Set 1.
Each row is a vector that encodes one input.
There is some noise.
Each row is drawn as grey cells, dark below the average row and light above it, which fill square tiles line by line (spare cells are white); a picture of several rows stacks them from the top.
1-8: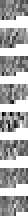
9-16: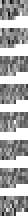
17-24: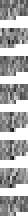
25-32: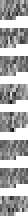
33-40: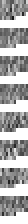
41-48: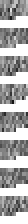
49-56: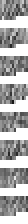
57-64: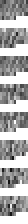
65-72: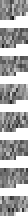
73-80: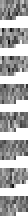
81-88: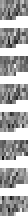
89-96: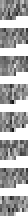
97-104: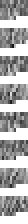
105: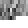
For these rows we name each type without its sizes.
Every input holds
either a label, or a point on a line.
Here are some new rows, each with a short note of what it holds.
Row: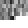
a label
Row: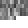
a point on a line
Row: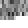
a label
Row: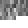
a point on a line
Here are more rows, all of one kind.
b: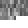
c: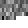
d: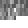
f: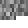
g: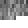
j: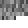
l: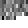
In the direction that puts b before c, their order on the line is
d, g, b, j, l, c, f.
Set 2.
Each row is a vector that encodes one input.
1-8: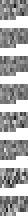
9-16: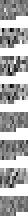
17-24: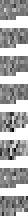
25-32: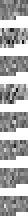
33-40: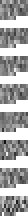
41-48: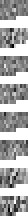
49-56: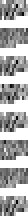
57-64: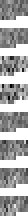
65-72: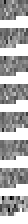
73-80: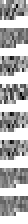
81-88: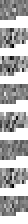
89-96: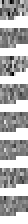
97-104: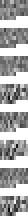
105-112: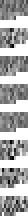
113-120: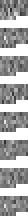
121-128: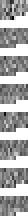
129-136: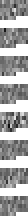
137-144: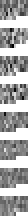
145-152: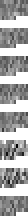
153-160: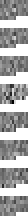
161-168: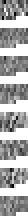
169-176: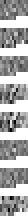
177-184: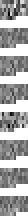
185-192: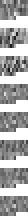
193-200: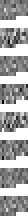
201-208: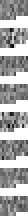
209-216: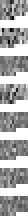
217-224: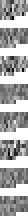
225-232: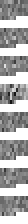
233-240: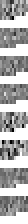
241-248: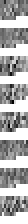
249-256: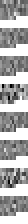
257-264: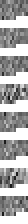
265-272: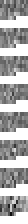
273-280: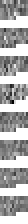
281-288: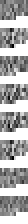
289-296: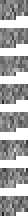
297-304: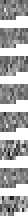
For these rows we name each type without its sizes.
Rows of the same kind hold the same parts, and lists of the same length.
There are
2 kinds of row.
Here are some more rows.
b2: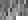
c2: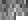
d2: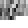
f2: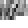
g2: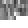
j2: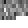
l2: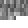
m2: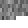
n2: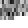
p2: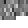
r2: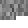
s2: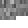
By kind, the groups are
b2, c2, g2, j2, l2, m2, p2, r2, s2
d2, f2, n2

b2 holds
a point on a line.
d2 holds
a label.
